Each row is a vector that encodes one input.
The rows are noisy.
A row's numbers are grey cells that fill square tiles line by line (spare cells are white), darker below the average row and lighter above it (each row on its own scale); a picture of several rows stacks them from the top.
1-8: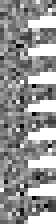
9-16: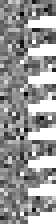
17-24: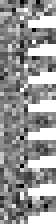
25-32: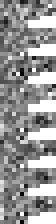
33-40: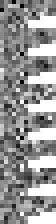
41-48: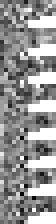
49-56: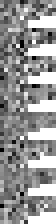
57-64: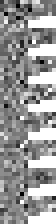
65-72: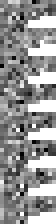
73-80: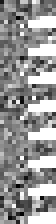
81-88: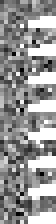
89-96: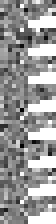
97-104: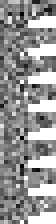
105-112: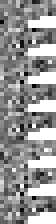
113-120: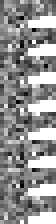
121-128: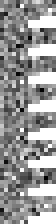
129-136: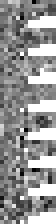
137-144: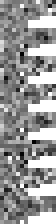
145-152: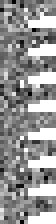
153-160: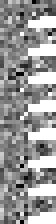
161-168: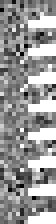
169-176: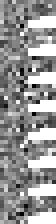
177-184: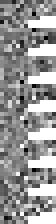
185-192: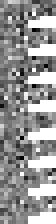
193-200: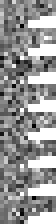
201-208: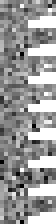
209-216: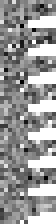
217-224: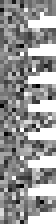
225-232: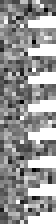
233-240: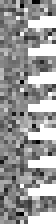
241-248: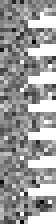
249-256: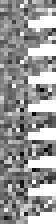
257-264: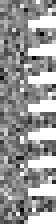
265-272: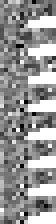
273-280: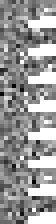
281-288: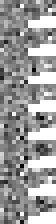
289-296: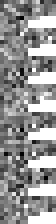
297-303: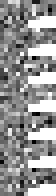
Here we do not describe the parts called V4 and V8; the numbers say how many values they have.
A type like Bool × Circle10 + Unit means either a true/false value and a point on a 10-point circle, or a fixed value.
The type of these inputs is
(Bool × Bool × Bool × Bool × (Tree10 + V8) + Tree20) × V4.
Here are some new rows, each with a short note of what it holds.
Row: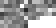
four true/false values, a value of V4 and a value of V8
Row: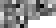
a node of a 10-node tree, four true/false values and a value of V4
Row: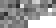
four true/false values, a value of V4 and a value of V8
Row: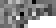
a node of a 10-node tree, four true/false values and a value of V4
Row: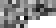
a node of a 10-node tree, four true/false values and a value of V4
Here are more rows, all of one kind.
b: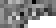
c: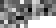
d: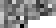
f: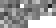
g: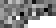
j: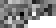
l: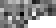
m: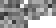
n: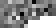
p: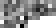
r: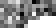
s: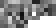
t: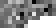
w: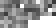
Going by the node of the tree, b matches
n, p and w.
